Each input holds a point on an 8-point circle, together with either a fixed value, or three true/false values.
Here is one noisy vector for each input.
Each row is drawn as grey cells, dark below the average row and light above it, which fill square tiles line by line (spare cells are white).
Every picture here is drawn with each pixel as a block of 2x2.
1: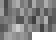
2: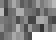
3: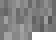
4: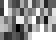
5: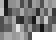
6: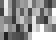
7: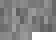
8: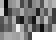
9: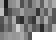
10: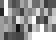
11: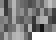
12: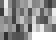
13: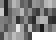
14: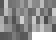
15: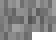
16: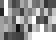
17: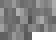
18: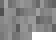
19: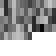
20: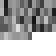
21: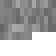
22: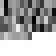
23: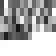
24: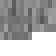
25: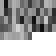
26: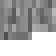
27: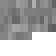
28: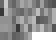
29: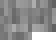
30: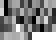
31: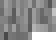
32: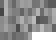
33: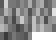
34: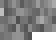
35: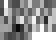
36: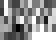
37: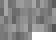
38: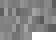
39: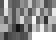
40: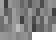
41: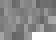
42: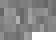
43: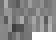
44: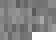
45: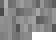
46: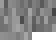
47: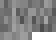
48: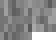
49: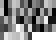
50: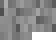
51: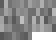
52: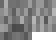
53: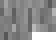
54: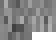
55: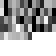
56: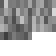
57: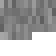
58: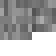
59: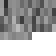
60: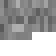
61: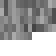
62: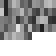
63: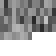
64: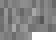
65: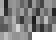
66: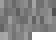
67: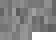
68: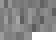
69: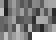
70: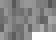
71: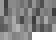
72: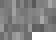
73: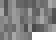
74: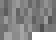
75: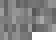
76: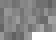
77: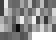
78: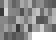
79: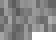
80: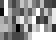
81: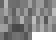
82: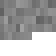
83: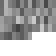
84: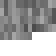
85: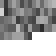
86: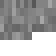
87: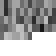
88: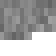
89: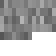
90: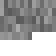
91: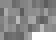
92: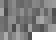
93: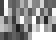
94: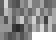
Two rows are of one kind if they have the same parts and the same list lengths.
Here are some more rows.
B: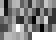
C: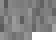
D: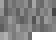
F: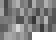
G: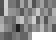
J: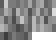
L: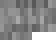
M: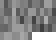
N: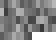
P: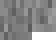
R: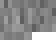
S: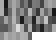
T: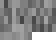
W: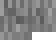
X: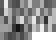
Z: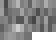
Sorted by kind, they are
B, C, D, F, M, P, R, S, T, W, Z
G, J, L, N, X

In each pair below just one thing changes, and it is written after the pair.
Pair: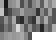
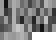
the place on the 8-point circle
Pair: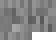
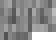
one of the three true/false values
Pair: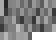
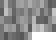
the place on the 8-point circle
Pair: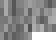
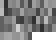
one of the three true/false values
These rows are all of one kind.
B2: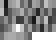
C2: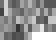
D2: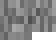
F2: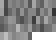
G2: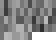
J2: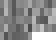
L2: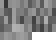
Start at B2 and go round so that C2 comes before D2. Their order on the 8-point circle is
B2, G2, L2, C2, F2, J2, D2.
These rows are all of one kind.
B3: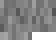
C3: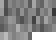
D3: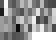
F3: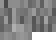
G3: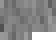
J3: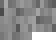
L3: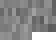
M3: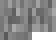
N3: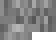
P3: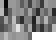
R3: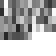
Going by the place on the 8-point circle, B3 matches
C3 and G3.
